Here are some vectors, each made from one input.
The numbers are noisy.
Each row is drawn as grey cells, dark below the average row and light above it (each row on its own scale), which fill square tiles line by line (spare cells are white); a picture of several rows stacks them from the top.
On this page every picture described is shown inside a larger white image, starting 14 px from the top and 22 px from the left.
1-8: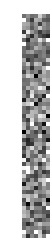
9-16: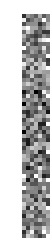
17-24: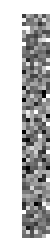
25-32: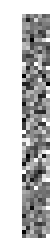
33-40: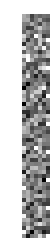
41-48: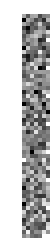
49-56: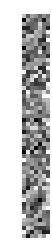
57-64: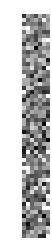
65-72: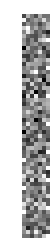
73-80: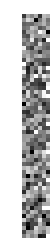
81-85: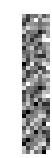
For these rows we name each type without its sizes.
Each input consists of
four true/false values.
